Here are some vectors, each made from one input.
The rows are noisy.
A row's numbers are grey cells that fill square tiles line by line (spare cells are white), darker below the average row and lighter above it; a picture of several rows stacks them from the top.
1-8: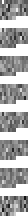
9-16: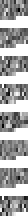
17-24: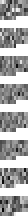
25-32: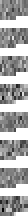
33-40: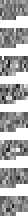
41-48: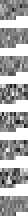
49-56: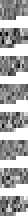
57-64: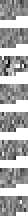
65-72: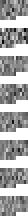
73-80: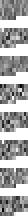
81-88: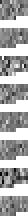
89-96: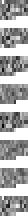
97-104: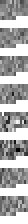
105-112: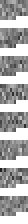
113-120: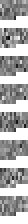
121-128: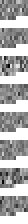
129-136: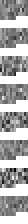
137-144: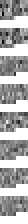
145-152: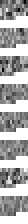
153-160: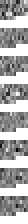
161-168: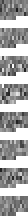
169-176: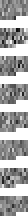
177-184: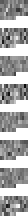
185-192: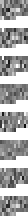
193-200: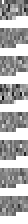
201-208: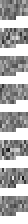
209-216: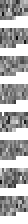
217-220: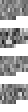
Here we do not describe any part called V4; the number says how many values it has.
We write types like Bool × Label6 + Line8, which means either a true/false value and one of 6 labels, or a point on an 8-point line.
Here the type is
(Label5 + Line9) × Line9 + Line5 + V4.
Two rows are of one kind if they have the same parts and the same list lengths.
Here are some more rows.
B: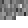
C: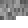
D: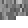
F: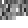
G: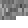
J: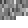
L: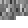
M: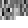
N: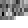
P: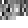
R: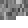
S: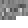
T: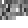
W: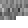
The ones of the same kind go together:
B, L
C, D, G, J, R, S, W
F, M, P, T
N

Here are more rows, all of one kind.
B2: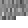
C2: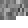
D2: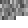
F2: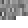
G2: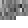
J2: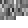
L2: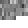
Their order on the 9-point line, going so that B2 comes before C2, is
B2, F2, L2, D2, C2, J2, G2.
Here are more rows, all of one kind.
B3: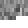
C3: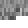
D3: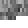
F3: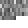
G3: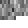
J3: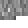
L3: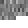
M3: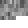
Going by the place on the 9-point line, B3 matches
C3 and M3.
